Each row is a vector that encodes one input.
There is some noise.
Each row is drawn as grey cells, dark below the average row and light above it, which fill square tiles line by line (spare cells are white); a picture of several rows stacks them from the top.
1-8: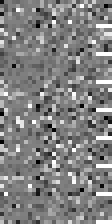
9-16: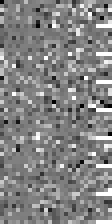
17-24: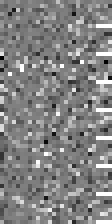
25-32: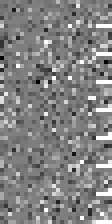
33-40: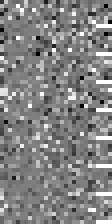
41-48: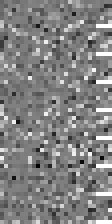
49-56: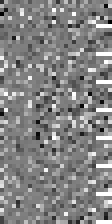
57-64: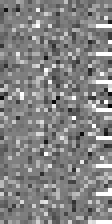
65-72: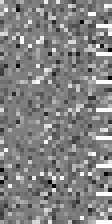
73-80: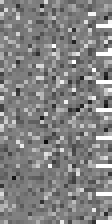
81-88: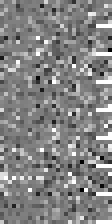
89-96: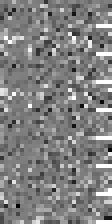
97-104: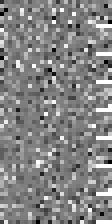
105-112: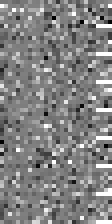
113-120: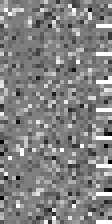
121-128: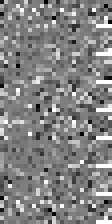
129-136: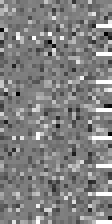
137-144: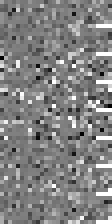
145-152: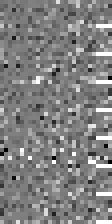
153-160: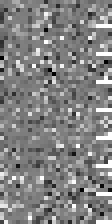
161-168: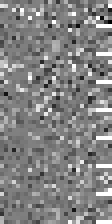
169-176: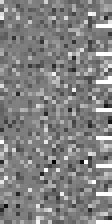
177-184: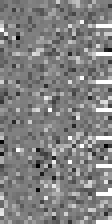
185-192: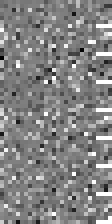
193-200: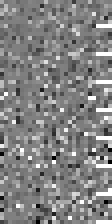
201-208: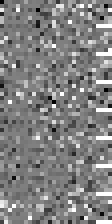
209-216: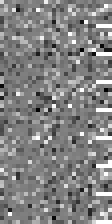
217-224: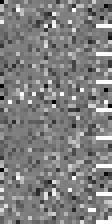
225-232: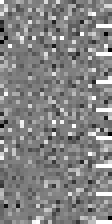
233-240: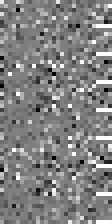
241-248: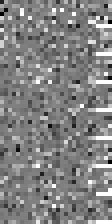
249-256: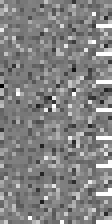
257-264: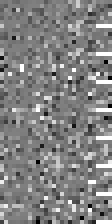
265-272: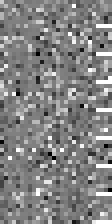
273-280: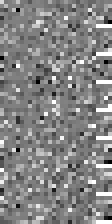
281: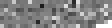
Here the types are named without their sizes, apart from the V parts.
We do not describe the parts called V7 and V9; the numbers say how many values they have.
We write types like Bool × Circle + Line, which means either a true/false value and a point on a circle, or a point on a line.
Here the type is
(Bool × V7 + (Circle + Line) × V9) × Circle.
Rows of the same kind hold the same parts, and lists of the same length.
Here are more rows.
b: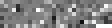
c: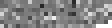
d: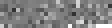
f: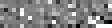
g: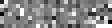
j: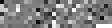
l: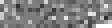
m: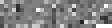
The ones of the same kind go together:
b, l, m
c, d
f, g, j

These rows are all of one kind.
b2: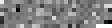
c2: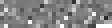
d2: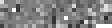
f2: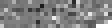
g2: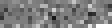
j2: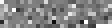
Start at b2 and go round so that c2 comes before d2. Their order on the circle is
b2, g2, f2, c2, j2, d2.
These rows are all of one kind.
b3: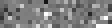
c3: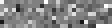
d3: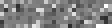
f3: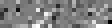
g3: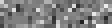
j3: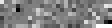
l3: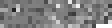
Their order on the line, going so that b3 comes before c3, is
f3, g3, b3, l3, d3, c3, j3.
